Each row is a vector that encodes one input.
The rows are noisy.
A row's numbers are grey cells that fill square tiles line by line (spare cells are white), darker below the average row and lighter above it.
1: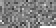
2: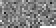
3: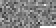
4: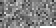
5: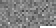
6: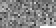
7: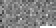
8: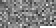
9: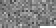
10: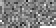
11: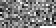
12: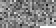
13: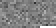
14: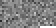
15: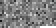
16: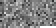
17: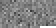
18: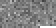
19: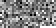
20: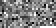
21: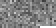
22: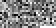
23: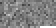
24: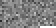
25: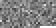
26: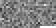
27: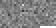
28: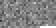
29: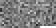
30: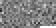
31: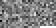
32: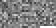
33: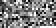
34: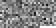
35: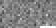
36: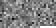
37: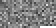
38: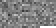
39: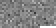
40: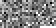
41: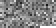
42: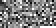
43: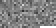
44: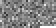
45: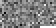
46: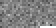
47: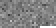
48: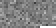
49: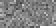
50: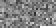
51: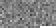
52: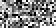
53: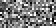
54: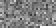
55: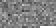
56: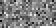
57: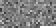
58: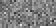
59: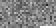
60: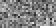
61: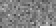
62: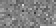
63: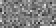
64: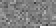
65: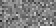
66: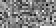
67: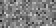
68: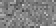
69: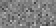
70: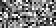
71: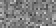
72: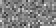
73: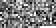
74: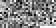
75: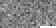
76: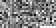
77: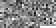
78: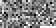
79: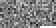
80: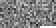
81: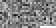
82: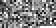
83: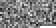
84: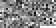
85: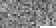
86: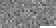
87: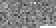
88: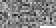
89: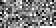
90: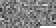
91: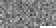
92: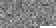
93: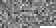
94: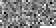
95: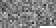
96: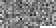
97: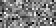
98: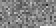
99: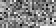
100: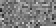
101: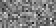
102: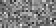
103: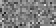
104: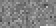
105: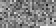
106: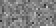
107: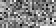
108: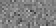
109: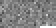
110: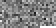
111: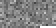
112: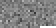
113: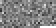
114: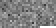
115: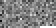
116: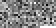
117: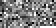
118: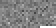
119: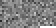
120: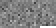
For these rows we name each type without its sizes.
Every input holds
either a point on a circle, or four true/false values.
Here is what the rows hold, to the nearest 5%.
About 20% of them hold a point on a circle. The rest hold four true/false values.
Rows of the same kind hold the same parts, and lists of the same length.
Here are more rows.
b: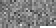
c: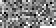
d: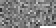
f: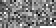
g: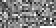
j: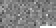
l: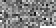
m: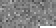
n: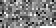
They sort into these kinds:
b, f, g, j, l, m, n
c, d

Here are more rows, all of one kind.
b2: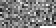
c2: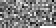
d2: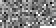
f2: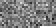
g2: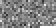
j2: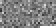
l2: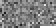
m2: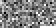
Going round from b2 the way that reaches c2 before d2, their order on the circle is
b2, l2, m2, g2, f2, c2, d2, j2.
